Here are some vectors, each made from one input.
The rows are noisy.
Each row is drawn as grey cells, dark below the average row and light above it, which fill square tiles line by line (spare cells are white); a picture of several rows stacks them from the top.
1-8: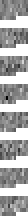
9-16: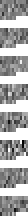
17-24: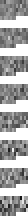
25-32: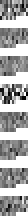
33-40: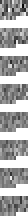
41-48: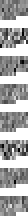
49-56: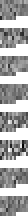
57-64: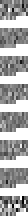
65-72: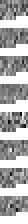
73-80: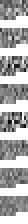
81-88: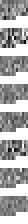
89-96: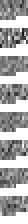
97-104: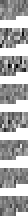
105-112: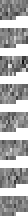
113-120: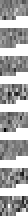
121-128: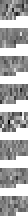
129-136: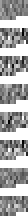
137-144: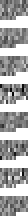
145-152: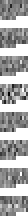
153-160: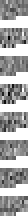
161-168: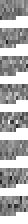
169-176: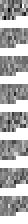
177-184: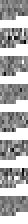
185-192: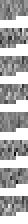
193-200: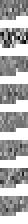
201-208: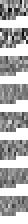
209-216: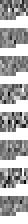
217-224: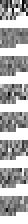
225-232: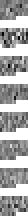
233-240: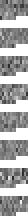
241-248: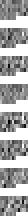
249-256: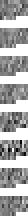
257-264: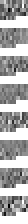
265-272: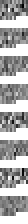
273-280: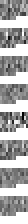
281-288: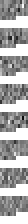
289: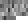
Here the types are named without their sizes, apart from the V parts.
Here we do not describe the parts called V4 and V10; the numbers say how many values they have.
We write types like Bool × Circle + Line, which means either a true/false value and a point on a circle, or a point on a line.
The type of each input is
Bool × Label × Tree × Tree × V4 × V10 + Unit.
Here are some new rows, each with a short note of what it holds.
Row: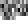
a fixed value
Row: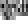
a fixed value
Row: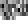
a fixed value
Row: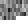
a label, a node of each of two trees, a true/false value, a value of V4 and a value of V10
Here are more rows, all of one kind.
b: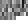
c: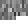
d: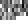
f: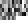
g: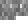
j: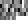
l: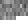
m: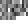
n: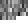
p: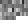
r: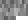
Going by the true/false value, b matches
d, m and p.
